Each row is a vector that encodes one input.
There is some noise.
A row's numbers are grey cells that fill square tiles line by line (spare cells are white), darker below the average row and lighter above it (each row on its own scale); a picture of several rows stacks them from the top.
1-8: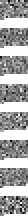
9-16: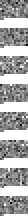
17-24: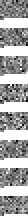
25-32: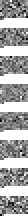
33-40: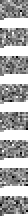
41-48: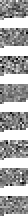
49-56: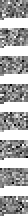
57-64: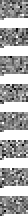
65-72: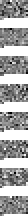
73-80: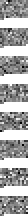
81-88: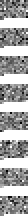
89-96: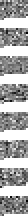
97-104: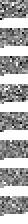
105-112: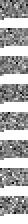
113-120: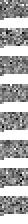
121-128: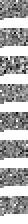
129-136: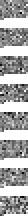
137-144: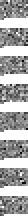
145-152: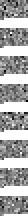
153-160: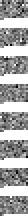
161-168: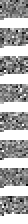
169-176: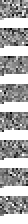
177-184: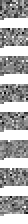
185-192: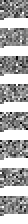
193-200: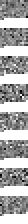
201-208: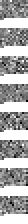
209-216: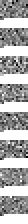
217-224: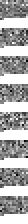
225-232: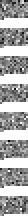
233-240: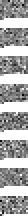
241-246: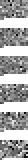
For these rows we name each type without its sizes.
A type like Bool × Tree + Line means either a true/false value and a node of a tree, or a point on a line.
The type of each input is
Bool × Label × Label × Label × Label.
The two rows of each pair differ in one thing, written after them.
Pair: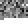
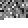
the true/false value
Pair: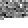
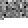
the true/false value
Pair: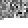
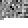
the true/false value
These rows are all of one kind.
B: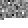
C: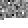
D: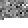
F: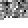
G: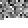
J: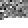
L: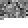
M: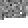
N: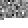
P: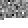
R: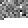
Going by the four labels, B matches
C, N and P.
